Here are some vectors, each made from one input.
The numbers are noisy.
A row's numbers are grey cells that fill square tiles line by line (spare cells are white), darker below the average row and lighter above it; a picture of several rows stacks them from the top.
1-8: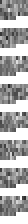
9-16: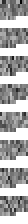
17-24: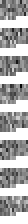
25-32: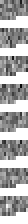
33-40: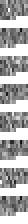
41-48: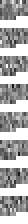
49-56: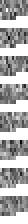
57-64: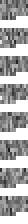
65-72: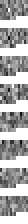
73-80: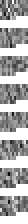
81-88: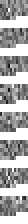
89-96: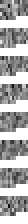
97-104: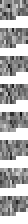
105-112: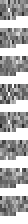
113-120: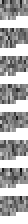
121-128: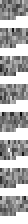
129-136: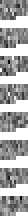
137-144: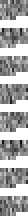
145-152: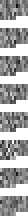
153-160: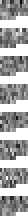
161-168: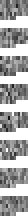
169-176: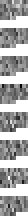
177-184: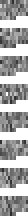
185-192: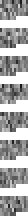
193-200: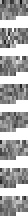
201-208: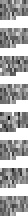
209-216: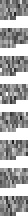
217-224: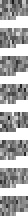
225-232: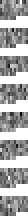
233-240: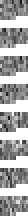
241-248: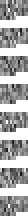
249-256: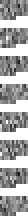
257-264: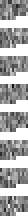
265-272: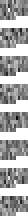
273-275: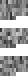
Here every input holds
a true/false value, together with either a point on an 18-point circle, or a node of a 7-node tree.
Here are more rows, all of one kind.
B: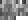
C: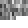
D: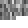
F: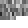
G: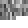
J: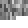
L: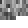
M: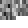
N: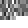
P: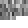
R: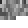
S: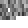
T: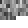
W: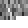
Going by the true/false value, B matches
L, M, R and T.
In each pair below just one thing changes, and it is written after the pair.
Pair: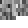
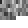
the node of the tree
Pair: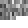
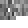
the node of the tree
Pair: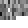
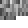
the true/false value
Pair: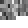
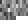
the node of the tree
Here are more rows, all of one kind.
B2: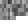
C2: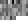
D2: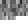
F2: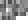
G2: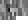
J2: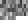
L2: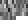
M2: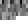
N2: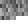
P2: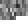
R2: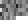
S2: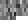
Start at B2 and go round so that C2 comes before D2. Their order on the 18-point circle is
B2, S2, R2, G2, N2, L2, C2, M2, D2, J2, F2, P2.
